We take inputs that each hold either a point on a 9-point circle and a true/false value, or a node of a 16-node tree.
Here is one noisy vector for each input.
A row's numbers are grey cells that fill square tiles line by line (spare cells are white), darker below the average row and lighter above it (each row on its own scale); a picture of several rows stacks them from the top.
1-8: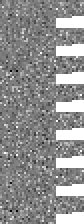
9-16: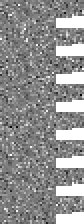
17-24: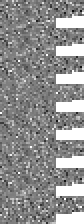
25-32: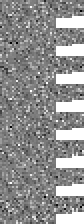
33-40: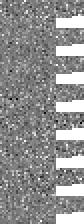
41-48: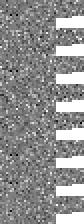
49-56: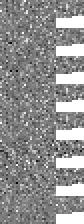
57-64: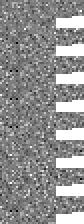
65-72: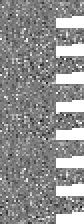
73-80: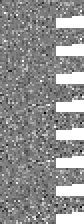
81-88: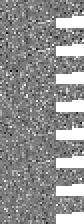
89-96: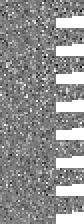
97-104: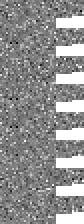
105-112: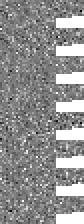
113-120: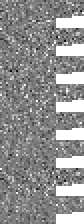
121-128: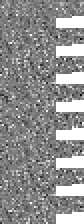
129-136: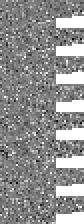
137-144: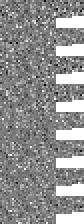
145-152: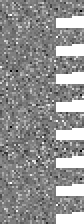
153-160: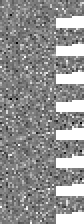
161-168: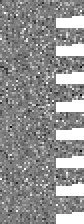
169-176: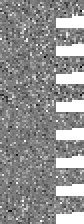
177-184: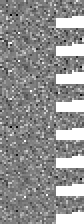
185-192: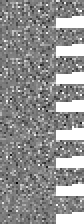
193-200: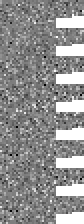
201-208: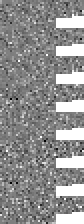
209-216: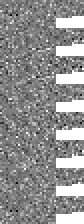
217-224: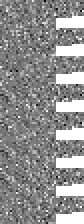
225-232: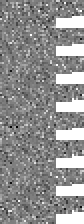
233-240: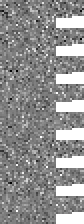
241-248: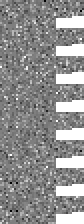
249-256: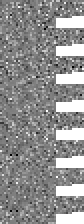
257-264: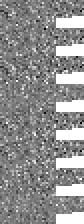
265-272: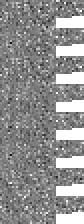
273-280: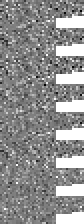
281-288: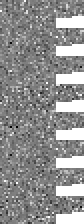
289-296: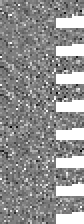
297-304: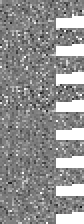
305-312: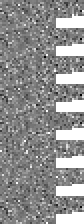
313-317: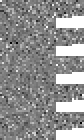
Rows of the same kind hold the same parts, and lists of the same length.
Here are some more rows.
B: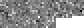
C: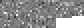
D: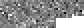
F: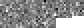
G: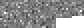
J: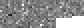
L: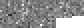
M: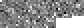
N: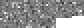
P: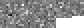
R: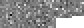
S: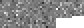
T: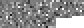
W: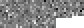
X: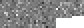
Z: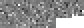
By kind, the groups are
B, D, F, M, W, Z
C, G, J, L, N, P, R, S, T, X

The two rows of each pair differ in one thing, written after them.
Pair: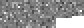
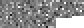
the place on the 9-point circle
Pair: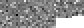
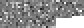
the true/false value
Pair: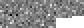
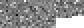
the place on the 9-point circle
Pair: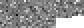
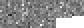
the place on the 9-point circle
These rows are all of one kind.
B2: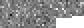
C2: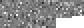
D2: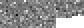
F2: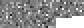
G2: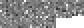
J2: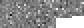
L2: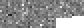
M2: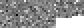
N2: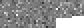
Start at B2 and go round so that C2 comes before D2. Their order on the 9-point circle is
B2, L2, N2, C2, G2, D2, M2, F2, J2.
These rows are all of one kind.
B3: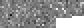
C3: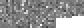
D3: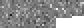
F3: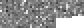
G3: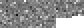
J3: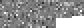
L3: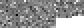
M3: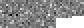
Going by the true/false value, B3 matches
D3 and J3.
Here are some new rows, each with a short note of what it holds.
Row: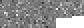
a point on a 9-point circle and a true/false value
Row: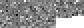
a point on a 9-point circle and a true/false value
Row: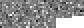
a node of a 16-node tree
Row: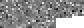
a node of a 16-node tree
